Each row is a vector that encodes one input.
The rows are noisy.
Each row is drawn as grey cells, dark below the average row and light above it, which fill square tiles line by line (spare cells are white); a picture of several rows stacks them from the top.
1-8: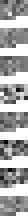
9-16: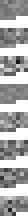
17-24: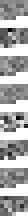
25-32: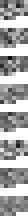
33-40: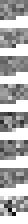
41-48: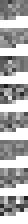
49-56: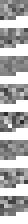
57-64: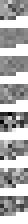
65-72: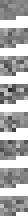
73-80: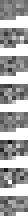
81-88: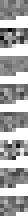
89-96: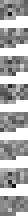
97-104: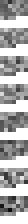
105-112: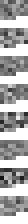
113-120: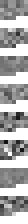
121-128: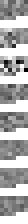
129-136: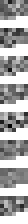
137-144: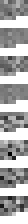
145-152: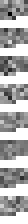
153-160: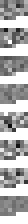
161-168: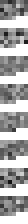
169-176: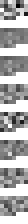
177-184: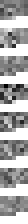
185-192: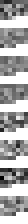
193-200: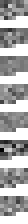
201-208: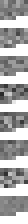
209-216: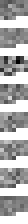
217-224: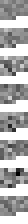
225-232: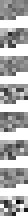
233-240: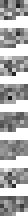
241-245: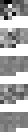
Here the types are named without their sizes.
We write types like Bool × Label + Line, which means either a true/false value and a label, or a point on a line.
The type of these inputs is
Bool × Line + Label.
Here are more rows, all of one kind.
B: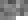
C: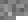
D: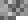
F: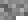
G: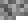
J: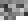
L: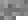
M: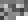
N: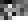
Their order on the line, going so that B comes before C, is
L, D, B, M, J, G, C, N, F.
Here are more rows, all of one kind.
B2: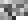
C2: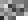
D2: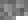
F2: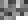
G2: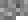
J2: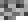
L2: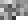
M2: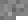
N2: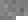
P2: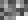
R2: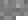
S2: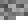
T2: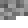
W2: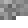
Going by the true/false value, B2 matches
L2, M2, R2 and T2.
